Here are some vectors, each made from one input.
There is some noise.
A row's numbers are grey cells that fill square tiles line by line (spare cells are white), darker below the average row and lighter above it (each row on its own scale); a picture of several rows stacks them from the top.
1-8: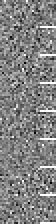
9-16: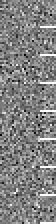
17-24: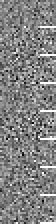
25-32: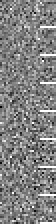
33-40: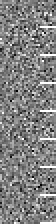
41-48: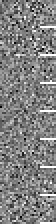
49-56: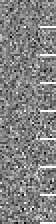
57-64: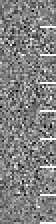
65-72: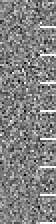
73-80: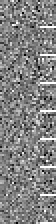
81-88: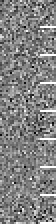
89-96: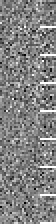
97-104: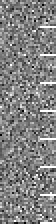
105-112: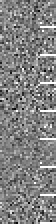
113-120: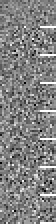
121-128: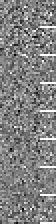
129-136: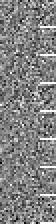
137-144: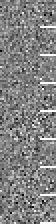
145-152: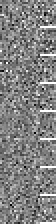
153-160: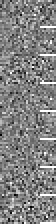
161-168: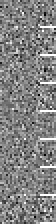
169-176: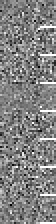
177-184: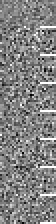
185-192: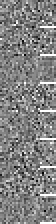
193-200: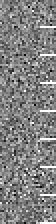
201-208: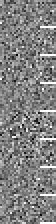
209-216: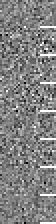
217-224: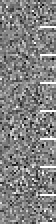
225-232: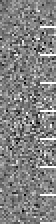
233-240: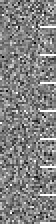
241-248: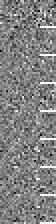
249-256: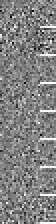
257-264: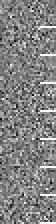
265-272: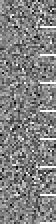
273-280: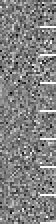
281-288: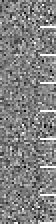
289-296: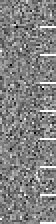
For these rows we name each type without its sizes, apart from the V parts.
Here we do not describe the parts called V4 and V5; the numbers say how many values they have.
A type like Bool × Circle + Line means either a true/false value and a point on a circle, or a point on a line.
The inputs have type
Bool × (Line + V4) × V5.
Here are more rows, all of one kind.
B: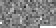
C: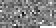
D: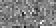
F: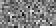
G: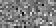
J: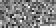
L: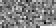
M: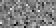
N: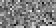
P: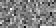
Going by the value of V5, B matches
F, J and L.
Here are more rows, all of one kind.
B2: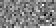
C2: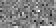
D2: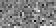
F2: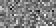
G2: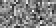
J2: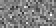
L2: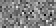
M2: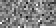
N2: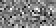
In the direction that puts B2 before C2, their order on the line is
L2, D2, N2, B2, G2, F2, C2, J2, M2.
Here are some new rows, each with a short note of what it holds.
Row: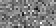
a true/false value, a value of V4 and a value of V5
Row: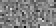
a true/false value, a value of V4 and a value of V5
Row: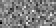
a point on a line, a true/false value and a value of V5
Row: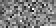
a true/false value, a value of V4 and a value of V5
